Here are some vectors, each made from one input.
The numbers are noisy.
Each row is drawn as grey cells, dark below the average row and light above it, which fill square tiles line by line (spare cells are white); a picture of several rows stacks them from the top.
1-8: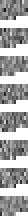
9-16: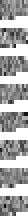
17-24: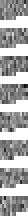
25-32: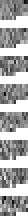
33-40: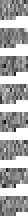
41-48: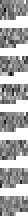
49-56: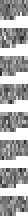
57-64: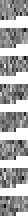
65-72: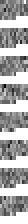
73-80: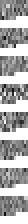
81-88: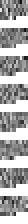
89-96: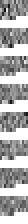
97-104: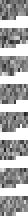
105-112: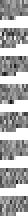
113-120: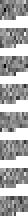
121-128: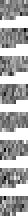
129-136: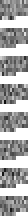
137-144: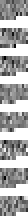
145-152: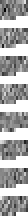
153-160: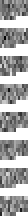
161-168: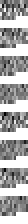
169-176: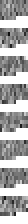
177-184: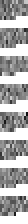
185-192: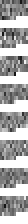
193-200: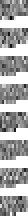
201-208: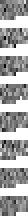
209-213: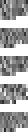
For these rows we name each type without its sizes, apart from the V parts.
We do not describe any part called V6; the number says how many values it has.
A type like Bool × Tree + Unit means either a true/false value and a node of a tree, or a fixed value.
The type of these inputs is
Bool × Line + Label × (Tree × V6 + Unit).
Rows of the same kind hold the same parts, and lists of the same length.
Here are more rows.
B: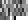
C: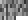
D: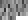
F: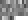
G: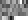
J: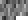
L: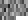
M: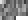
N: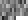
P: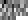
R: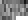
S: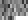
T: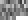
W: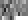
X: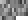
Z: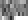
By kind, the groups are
B, P
C, J, M, N, R, T, X
D, F, G, L, S, W, Z

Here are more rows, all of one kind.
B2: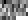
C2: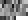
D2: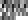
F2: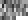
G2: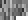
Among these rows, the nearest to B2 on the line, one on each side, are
C2 and F2.
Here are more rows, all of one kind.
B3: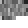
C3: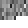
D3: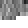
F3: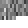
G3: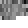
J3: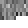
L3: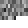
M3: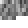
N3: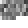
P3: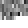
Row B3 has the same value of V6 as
D3, G3, L3 and N3.
